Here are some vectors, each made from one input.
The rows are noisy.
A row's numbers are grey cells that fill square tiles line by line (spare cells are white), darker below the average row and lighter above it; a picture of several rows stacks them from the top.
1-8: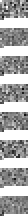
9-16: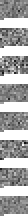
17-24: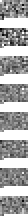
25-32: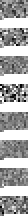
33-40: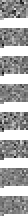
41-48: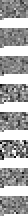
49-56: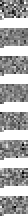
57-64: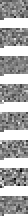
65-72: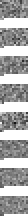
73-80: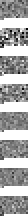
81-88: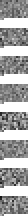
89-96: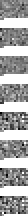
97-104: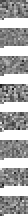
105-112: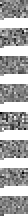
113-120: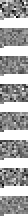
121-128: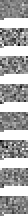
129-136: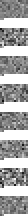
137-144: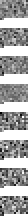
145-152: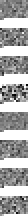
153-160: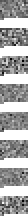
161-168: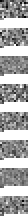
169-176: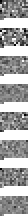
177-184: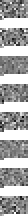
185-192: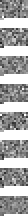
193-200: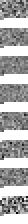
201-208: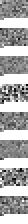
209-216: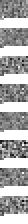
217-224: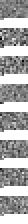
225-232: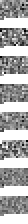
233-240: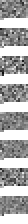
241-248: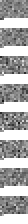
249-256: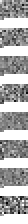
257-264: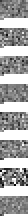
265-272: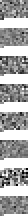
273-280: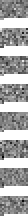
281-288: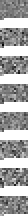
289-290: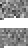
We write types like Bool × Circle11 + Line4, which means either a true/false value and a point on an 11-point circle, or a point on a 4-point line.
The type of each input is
(Line10 + Line13) × Line13.
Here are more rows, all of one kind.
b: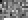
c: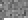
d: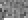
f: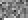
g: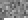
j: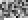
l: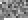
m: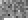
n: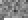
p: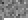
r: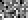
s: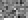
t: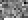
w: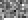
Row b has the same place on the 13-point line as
c, d and g.
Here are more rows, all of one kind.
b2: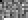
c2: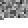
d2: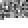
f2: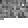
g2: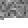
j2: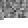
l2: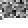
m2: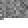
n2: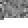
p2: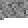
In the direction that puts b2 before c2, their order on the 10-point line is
g2, n2, m2, f2, b2, d2, p2, c2, j2, l2.
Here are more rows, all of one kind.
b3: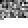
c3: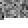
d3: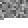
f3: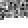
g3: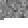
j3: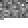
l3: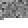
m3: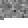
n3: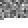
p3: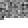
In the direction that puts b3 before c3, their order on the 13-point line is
f3, p3, b3, g3, c3, l3, j3, m3, d3, n3.
